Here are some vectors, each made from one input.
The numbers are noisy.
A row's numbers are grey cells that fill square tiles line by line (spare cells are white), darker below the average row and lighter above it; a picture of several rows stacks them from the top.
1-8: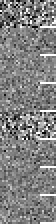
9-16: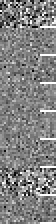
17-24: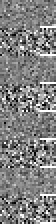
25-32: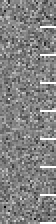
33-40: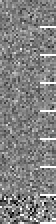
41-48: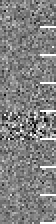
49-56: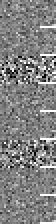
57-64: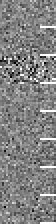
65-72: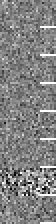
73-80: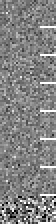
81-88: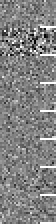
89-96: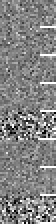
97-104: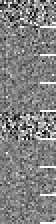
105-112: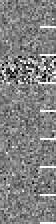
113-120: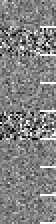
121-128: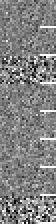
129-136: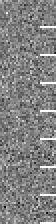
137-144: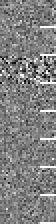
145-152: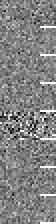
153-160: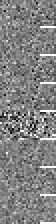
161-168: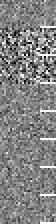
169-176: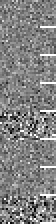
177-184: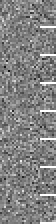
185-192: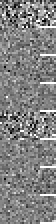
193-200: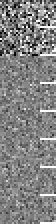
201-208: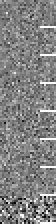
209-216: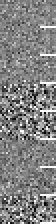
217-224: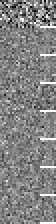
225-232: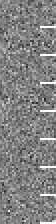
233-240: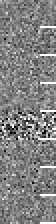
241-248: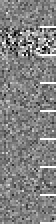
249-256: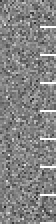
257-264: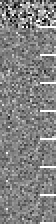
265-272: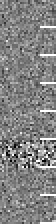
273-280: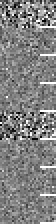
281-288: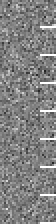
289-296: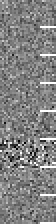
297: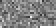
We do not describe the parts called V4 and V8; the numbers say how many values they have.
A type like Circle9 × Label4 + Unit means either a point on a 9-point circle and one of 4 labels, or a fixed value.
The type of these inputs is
Line6 + (Line14 + V4) × V8.
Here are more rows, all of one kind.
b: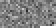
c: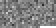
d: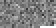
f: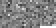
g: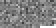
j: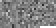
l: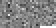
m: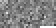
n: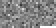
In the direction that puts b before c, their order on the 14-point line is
f, l, n, m, b, c, g, d, j.
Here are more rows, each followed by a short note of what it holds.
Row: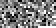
a point on a 6-point line
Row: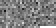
a value of V4 and a value of V8
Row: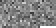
a value of V4 and a value of V8
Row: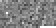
a point on a 14-point line and a value of V8
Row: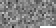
a point on a 14-point line and a value of V8
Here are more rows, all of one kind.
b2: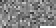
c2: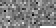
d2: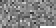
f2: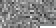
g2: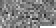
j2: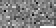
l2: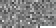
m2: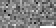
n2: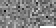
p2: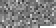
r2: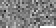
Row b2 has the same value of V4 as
c2, d2 and j2.
